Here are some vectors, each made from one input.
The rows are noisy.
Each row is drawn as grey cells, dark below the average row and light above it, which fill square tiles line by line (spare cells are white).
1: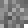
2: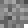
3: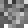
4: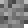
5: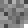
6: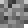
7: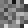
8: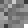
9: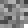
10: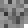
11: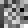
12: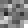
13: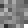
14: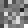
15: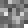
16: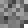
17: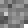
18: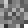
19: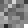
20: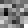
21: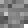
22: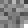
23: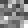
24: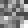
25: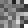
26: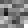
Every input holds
a point on a 5-point line.
